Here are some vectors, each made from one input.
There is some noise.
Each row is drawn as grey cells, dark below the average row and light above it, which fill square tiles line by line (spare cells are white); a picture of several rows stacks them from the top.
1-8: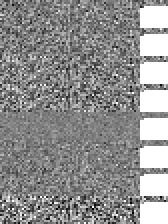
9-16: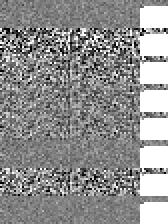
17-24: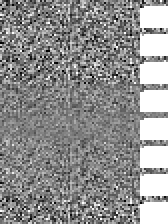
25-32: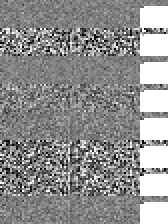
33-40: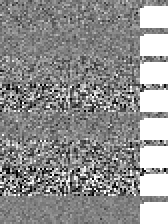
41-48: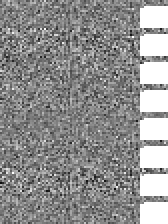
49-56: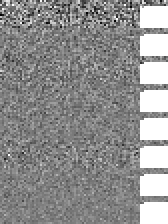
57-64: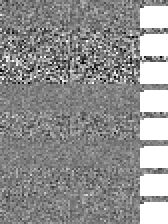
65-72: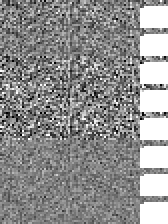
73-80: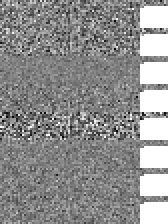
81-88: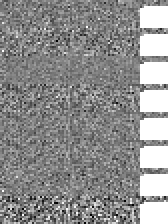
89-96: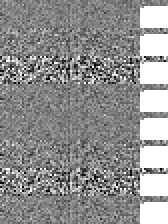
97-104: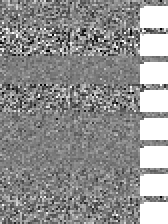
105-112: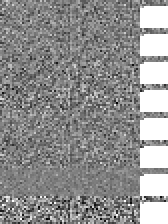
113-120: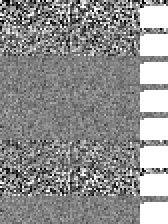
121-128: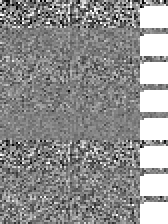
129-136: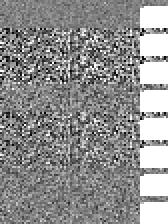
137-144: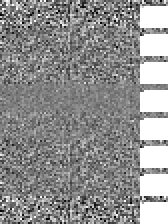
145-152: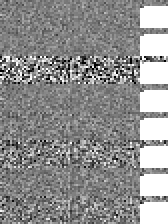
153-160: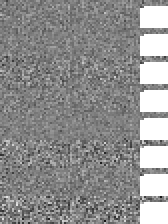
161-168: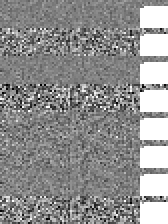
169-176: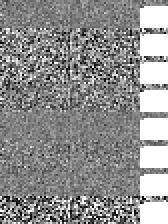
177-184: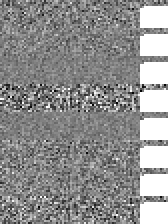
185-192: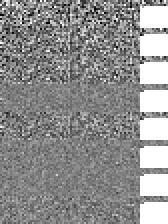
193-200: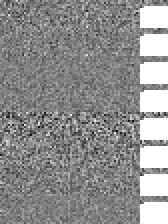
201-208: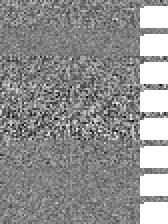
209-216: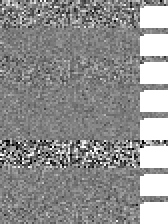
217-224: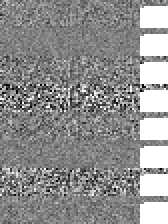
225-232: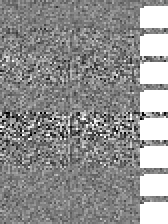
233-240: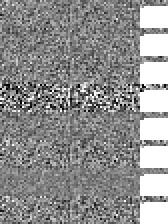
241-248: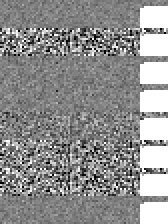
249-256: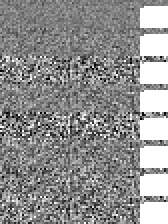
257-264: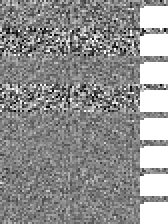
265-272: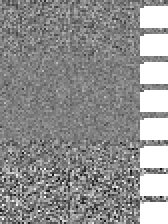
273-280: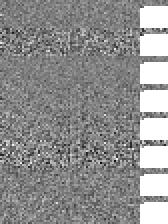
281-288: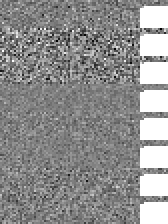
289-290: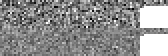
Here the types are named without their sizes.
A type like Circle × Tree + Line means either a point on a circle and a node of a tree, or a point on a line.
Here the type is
Bool × (List(Circle) + Tree).
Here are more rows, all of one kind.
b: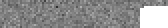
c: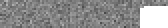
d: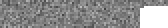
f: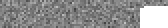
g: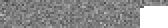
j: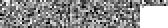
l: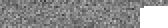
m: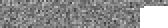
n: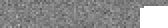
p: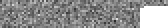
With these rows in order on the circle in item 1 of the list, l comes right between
g and n.
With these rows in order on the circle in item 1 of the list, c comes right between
b and j.
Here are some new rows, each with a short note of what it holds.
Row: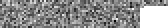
a true/false value, together with a list of two items
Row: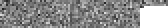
a true/false value, together with a list of three items
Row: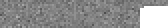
a true/false value, together with a list of two items
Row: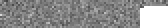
a true/false value, together with a list of one item
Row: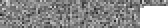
a true/false value, together with the empty list
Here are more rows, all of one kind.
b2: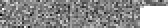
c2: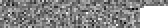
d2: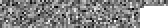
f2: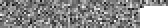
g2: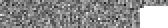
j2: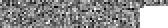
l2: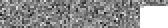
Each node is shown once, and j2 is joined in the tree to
b2 and g2.
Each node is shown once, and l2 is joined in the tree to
c2.
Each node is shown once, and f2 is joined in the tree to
d2.
